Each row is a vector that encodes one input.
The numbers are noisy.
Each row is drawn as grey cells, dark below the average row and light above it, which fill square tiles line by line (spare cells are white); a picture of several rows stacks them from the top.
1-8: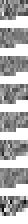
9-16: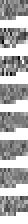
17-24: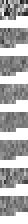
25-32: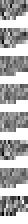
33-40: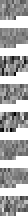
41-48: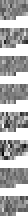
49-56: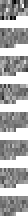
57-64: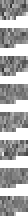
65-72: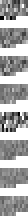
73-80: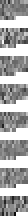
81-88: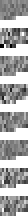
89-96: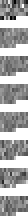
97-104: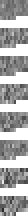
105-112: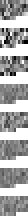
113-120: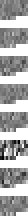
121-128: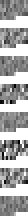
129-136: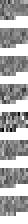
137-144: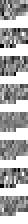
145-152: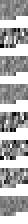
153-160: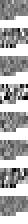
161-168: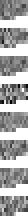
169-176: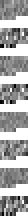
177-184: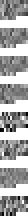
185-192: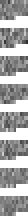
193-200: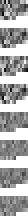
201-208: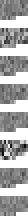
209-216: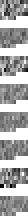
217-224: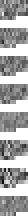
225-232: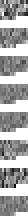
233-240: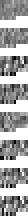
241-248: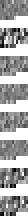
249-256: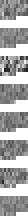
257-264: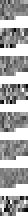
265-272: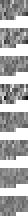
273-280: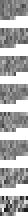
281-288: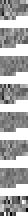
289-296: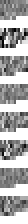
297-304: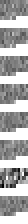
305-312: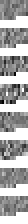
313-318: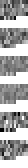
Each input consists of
either one of 7 labels, or four true/false values.
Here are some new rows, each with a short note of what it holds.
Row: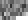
four true/false values
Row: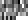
one of 7 labels
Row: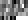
one of 7 labels
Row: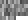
four true/false values
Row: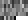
one of 7 labels
